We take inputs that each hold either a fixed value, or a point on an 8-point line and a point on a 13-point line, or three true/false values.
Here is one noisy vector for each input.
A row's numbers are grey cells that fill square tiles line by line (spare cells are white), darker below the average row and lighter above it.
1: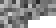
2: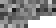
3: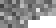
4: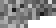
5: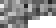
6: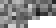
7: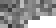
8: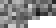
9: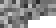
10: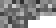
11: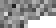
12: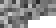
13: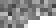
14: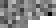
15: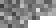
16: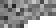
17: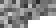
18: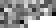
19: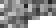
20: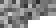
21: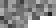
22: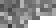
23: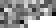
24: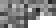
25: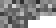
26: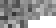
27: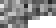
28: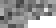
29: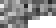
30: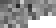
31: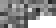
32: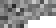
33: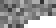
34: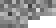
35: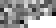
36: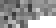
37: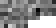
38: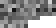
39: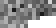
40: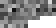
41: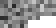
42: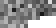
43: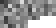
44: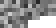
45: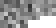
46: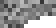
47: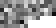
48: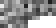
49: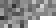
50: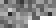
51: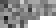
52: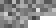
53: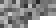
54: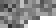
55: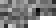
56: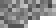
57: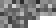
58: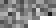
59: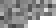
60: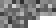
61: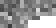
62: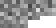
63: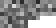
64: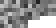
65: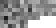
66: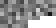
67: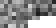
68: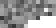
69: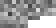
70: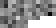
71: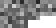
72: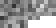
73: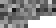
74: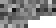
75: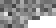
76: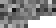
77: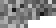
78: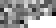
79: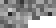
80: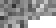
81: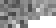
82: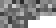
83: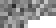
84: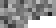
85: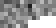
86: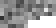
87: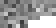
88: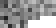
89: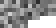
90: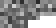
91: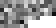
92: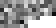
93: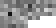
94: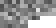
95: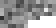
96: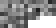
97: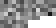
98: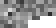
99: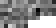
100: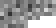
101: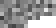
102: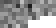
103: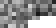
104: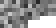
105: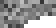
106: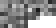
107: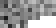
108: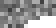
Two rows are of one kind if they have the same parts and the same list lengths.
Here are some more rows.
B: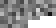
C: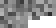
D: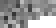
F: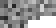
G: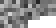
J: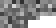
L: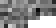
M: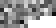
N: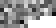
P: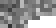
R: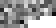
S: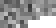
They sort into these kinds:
B, C, D, F, P, S
G, J, L
M, N, R

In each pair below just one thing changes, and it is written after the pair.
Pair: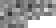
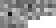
the place on the 8-point line
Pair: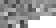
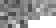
the place on the 8-point line
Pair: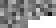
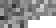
the place on the 13-point line
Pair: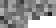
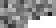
the place on the 8-point line
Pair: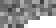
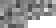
the place on the 13-point line
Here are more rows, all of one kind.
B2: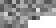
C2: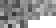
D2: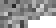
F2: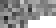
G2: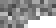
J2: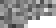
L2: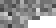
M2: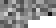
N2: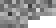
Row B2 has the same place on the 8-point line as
D2 and M2.
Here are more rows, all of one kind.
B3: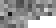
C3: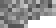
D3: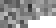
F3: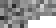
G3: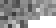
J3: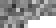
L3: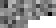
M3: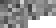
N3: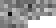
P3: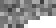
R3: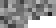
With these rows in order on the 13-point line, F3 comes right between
G3 and J3.
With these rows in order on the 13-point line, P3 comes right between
C3 and J3.
